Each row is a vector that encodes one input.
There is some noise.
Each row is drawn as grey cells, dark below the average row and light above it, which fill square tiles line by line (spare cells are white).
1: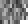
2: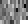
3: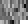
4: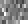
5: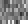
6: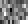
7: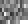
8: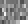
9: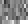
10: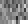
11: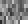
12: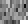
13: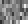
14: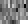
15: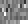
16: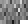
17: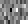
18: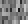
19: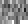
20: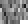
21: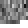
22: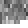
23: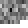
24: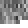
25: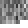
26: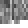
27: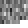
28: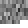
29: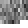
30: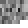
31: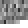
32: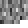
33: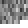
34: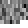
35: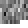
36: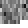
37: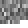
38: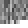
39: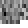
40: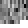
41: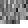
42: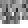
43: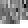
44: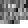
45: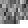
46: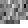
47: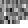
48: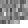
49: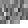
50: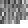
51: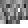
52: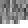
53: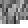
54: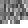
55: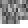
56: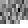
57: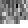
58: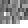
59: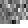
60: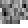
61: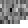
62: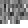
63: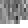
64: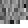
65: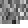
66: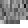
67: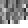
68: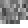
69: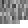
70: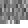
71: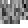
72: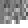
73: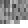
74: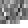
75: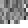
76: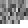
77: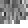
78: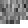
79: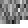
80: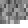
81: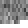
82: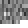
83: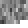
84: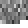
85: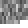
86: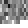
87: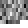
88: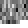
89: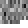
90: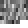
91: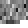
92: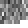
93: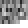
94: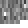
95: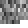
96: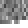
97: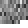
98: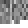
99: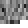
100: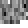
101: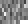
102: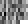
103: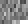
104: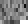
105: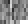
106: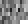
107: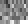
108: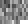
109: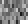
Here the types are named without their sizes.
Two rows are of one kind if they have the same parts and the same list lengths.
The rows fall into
2 kinds.
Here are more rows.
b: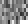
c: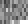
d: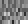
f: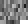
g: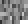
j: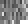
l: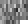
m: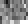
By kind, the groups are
b, c, d, g, j, m
f, l

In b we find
a label and a true/false value.
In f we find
a node of a tree.
